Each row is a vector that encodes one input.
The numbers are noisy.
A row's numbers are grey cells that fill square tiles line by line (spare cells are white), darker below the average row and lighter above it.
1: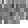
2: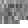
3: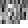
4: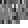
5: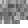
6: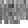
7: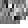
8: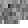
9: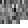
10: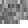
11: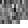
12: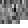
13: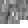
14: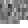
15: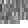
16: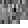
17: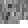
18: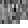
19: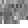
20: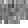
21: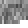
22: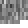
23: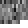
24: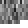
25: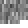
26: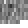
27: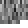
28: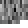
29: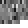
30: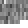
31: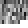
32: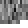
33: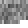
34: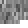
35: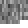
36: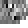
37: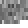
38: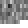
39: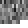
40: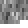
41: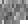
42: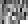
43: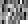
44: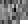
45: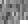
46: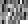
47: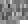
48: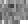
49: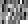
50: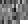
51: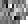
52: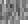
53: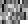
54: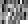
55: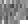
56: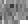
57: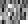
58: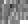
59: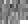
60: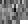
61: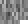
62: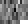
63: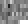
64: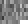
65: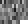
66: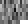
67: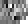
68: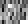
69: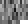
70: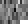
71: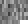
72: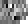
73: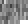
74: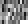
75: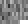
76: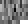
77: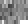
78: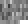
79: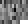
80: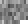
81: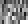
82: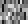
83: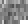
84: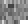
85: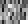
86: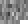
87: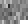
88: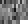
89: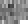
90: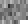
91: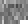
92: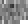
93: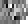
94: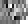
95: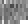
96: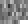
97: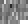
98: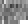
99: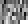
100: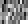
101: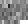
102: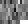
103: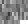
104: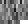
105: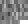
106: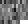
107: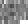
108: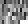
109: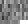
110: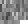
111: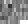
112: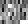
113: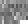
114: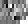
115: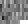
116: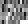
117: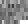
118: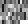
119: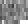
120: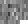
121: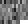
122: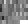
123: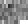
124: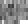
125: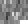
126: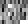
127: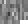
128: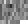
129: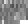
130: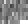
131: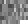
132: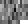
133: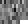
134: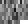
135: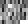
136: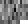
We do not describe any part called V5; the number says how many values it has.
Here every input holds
either a point on a 4-point line, or a list of up to two items, each a true/false value and a value of V5.
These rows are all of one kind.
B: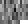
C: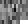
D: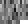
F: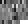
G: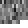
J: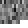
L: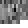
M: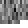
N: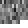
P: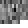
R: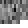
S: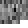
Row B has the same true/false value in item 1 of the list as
D and M.
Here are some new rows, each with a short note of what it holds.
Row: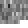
a list of two items
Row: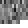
a list of one item
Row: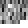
a point on a 4-point line
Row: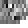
the empty list
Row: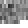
a list of two items
